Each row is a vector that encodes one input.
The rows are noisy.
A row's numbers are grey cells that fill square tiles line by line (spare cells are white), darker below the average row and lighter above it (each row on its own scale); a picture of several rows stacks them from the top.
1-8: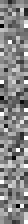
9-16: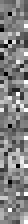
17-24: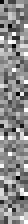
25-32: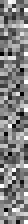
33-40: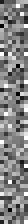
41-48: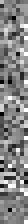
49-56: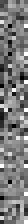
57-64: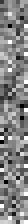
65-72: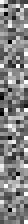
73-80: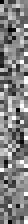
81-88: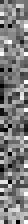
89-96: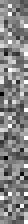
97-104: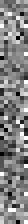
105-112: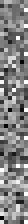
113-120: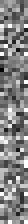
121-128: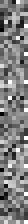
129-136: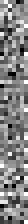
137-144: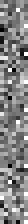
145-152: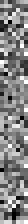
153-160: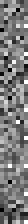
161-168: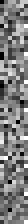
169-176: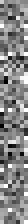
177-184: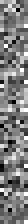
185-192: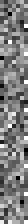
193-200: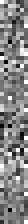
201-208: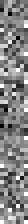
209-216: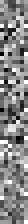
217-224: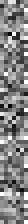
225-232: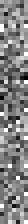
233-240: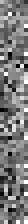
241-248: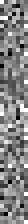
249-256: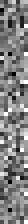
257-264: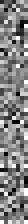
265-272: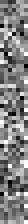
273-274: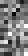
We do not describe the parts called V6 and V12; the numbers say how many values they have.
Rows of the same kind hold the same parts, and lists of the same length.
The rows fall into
2 kinds.
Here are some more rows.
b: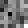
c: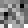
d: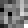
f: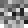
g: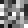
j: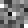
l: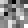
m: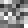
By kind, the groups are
b, d, g, j
c, f, l, m

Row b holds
a point on an 8-point circle, a true/false value and a value of V6.
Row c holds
a value of V12.
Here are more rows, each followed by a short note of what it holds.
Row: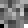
a point on an 8-point circle, a true/false value and a value of V6
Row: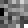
a point on an 8-point circle, a true/false value and a value of V6
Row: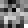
a point on an 8-point circle, a true/false value and a value of V6
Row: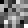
a point on an 8-point circle, a true/false value and a value of V6
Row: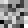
a value of V12
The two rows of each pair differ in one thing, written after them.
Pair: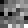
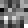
the value of V6
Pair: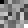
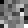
the true/false value
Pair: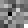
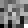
the true/false value
